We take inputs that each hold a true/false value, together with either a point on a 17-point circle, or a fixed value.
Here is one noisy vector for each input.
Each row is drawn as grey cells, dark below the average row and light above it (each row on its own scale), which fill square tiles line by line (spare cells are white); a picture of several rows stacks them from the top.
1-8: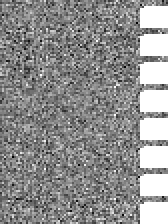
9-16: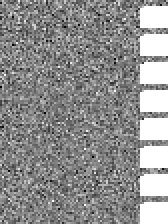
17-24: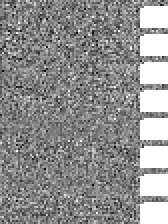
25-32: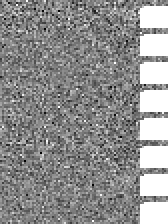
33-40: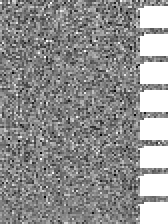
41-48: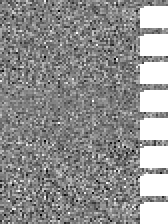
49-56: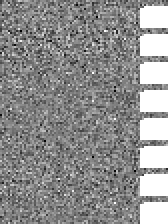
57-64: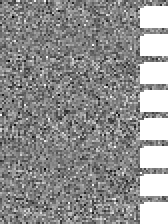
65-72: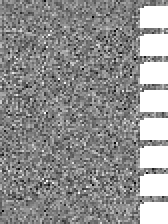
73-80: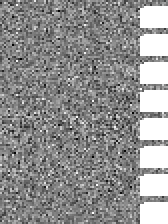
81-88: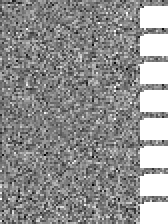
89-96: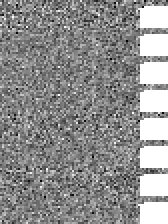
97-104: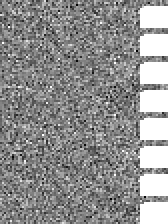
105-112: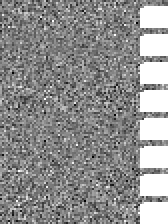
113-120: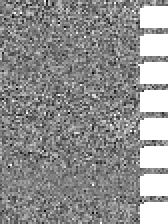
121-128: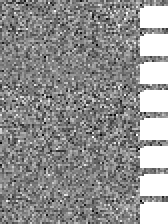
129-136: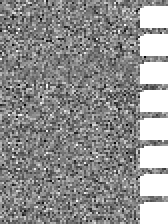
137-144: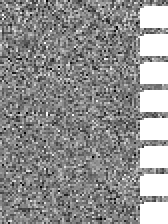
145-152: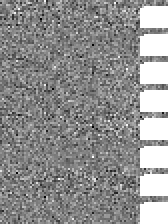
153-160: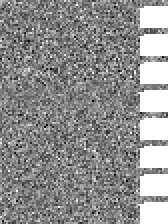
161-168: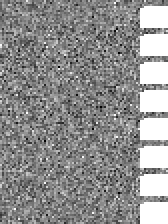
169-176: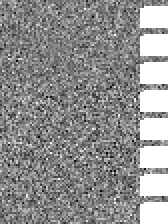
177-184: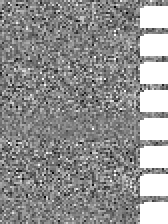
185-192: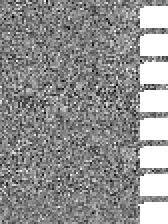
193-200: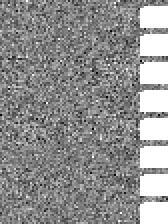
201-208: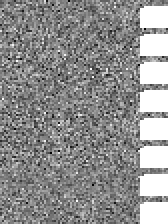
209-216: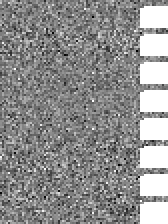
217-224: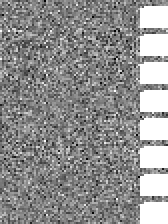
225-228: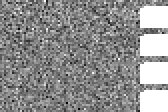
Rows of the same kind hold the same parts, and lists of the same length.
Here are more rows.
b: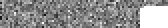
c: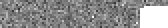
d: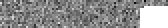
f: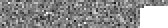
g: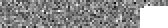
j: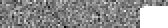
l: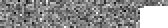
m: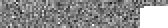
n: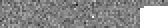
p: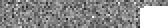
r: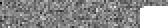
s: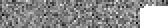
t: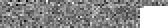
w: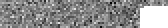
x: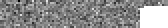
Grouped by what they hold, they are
b, c, d, f, g, j, m, n, p, s, w
l, r, t, x

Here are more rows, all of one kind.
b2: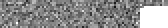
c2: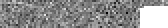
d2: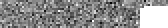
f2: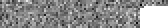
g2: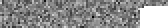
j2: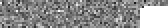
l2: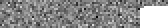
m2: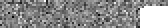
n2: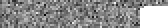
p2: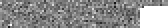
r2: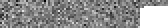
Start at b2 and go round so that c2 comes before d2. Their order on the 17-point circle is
b2, c2, g2, n2, r2, f2, j2, l2, d2, p2, m2.
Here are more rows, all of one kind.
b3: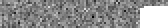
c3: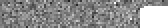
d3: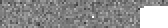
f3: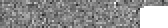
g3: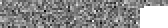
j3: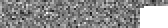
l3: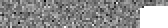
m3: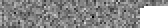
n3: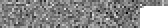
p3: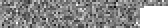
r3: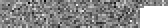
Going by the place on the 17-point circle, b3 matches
c3, f3 and m3.
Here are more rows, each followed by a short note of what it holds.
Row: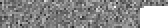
a true/false value
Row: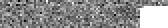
a true/false value
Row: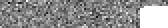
a point on a 17-point circle and a true/false value
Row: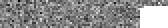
a true/false value
